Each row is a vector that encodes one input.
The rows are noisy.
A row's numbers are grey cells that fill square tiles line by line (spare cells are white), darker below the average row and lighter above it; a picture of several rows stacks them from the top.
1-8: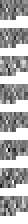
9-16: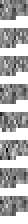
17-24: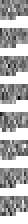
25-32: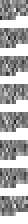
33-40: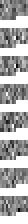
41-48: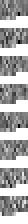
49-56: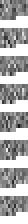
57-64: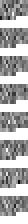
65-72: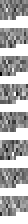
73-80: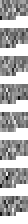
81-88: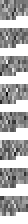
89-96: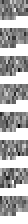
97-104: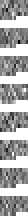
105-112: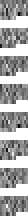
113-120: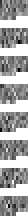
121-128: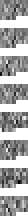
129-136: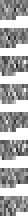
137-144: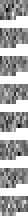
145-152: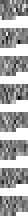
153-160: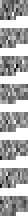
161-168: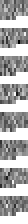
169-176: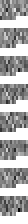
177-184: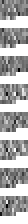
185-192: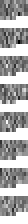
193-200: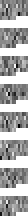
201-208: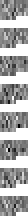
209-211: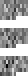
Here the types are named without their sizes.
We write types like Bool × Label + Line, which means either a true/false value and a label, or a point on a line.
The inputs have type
(Bool × Bool × Bool + Unit) × Line.
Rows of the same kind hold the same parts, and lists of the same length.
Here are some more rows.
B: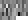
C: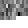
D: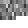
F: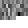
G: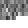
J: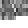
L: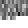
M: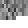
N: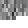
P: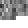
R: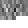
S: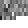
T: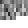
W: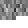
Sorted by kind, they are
B, C, D, F, J, L, S, T
G, M, N, P, R, W

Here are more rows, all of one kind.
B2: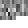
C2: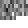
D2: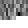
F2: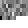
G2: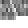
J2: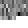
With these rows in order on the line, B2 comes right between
C2 and J2.
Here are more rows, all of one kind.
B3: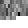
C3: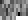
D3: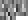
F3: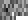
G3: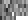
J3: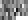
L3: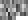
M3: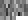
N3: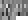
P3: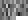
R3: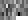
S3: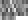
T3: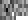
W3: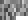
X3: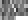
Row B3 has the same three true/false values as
M3, N3, P3 and R3.
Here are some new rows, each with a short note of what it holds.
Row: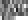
a point on a line and three true/false values
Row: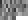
a point on a line
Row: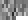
a point on a line
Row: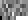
a point on a line and three true/false values
